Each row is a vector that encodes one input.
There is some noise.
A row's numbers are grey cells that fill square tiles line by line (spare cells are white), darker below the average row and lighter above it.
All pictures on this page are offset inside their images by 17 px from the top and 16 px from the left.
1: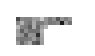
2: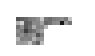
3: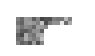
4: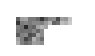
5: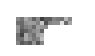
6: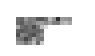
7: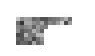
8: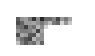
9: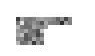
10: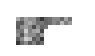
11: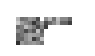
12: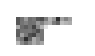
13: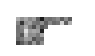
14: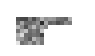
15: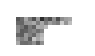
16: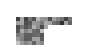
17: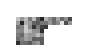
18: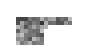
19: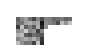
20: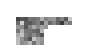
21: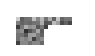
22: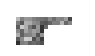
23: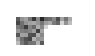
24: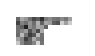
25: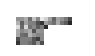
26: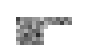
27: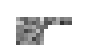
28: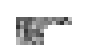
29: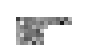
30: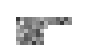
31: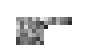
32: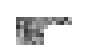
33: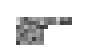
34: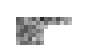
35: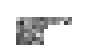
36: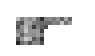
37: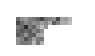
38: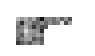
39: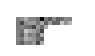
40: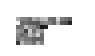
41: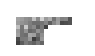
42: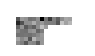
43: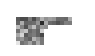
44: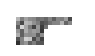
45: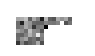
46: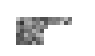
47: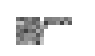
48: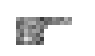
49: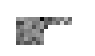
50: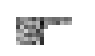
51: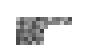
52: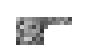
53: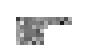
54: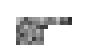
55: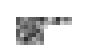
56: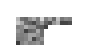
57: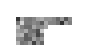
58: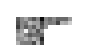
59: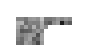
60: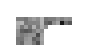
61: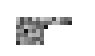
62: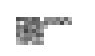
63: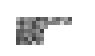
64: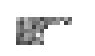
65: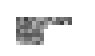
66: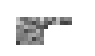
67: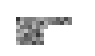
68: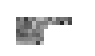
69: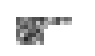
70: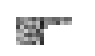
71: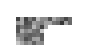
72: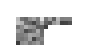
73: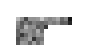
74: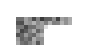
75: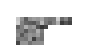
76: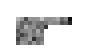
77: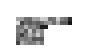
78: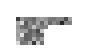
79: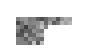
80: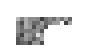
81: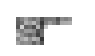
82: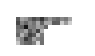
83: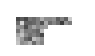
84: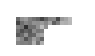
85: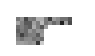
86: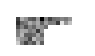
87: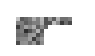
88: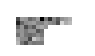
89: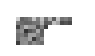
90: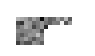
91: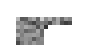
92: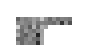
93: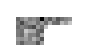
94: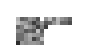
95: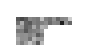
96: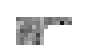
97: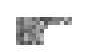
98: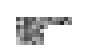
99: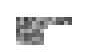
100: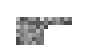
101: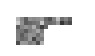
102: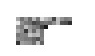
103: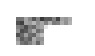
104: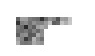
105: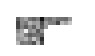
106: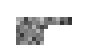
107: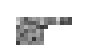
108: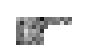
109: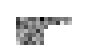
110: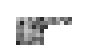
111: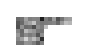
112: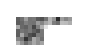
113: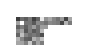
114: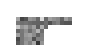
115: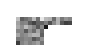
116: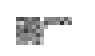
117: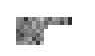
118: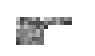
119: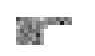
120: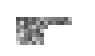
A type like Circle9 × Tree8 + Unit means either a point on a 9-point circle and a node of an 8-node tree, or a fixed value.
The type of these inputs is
(Line8 + Tree11) × Line10.
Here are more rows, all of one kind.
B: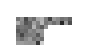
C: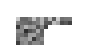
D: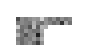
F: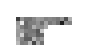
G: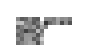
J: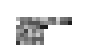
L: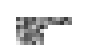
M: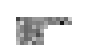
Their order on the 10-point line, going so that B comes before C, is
L, F, M, D, B, G, C, J.
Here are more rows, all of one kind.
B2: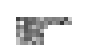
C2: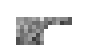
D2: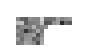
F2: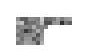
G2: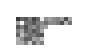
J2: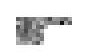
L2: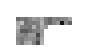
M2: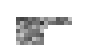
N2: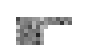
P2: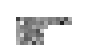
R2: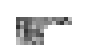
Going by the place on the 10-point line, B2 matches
G2, M2, P2 and R2.
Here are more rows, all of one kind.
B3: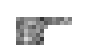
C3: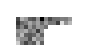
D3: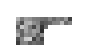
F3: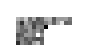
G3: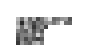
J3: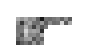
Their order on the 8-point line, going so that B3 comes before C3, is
D3, B3, J3, C3, F3, G3.
